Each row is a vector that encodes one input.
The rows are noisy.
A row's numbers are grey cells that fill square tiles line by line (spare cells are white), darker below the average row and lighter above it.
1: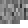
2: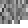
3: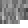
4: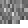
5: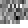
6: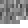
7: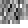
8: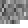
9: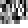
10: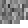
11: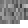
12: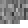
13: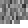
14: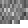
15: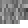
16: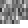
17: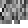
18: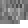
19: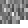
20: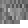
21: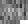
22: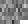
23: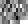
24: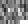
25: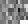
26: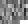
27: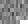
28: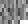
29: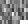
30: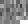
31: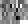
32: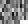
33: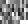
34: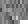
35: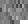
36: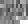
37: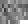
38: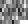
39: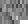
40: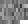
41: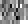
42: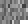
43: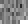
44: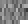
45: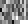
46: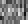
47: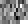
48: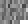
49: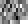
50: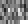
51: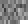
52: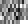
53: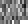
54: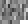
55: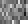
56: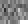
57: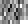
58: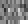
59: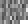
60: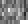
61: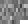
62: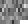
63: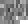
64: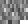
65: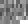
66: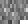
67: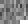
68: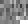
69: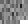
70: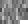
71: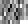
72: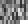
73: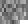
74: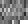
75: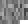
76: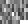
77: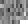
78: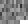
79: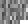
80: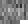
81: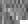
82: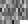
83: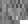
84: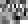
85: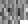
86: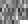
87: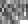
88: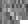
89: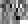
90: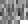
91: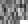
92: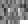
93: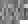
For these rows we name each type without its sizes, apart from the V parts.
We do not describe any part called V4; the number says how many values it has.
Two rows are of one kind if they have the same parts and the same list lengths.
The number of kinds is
3.
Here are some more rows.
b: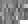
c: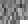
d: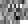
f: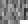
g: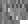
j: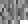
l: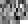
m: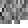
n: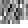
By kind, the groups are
b, c, f, g
d, l, n
j, m

